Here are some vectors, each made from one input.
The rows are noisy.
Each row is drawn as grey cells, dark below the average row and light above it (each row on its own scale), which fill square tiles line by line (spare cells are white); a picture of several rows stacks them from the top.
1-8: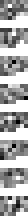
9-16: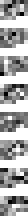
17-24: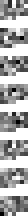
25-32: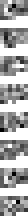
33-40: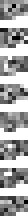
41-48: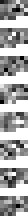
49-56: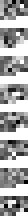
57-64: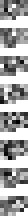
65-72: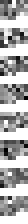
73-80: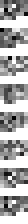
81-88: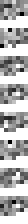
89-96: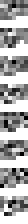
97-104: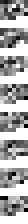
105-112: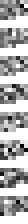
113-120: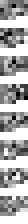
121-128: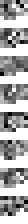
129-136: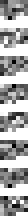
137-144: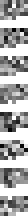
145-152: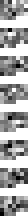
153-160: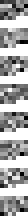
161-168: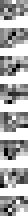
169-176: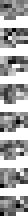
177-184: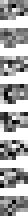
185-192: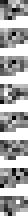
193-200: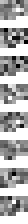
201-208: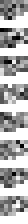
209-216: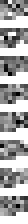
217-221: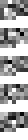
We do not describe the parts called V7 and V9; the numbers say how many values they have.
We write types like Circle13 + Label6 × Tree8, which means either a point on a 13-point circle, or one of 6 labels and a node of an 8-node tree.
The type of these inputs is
Bool × V7 + (Line4 + Line5) × V9.
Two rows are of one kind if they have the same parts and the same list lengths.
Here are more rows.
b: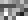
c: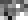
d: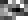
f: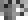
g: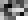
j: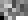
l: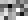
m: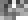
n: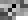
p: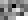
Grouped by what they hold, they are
b, d, l
c, f, g, n, p
j, m

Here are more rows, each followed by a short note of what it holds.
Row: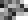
a true/false value and a value of V7
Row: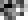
a point on a 4-point line and a value of V9
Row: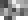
a point on a 5-point line and a value of V9
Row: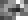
a point on a 5-point line and a value of V9
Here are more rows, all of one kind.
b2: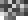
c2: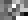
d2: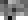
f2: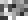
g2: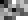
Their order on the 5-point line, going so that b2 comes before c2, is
b2, d2, f2, g2, c2.
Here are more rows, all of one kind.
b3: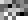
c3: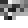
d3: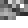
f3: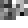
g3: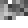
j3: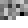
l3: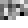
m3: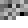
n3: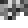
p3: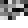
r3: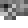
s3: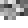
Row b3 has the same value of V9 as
g3, j3, l3 and m3.
